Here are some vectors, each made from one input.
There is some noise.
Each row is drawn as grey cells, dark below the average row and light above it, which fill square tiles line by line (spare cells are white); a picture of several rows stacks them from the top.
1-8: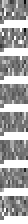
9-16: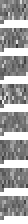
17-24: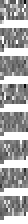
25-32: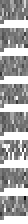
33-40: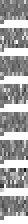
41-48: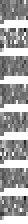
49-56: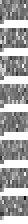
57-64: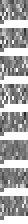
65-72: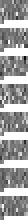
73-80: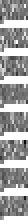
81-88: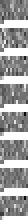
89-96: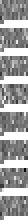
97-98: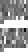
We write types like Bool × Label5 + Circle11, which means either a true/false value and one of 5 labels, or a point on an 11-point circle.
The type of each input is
Line11 + Line13.
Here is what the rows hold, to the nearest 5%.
About 60% of them hold a point on an 11-point line. The rest hold a point on a 13-point line.
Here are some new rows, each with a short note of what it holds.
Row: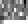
a point on a 13-point line
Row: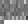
a point on an 11-point line
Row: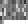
a point on a 13-point line
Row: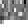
a point on a 13-point line
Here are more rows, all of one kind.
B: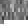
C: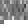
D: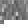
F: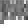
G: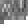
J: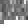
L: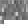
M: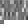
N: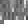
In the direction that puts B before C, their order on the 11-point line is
B, F, J, N, M, C, L, D, G.
